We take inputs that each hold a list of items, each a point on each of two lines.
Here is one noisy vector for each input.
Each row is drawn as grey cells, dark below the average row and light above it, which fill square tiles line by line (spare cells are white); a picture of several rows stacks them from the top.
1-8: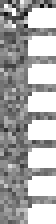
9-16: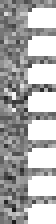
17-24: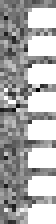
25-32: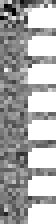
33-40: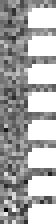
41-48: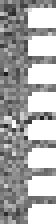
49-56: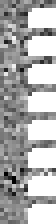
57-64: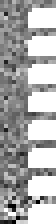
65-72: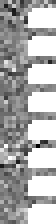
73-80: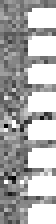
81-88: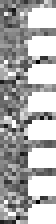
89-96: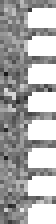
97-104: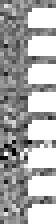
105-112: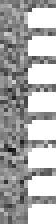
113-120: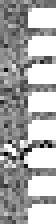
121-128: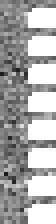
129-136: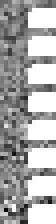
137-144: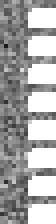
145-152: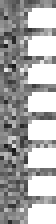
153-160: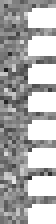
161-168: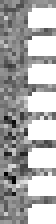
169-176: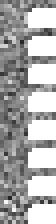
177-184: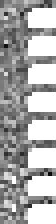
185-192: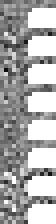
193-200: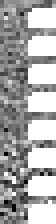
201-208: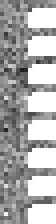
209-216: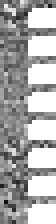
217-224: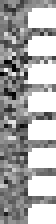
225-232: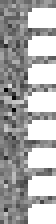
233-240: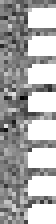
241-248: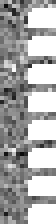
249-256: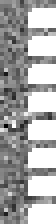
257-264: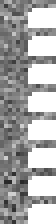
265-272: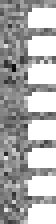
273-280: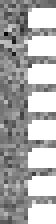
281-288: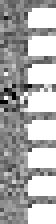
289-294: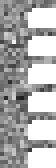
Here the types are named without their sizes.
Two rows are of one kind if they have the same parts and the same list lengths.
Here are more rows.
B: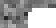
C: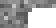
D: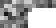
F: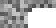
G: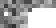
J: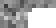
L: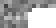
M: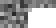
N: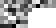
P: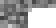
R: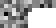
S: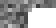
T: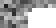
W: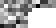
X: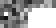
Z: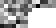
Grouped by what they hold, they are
B, F, G, X
C, D, J, L, M, P, R, S, T
N, W, Z

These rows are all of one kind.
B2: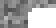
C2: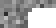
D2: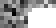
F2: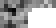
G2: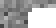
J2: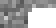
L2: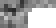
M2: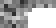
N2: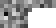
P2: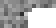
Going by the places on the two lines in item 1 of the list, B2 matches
C2, F2, L2 and N2.
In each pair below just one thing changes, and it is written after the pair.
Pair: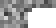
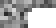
the place on one of the two lines in item 2 of the list
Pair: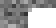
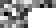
the place on one of the two lines in item 1 of the list
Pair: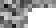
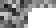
the place on one of the two lines in item 1 of the list
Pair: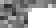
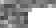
the place on one of the two lines in item 2 of the list
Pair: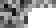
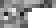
the place on one of the two lines in item 1 of the list
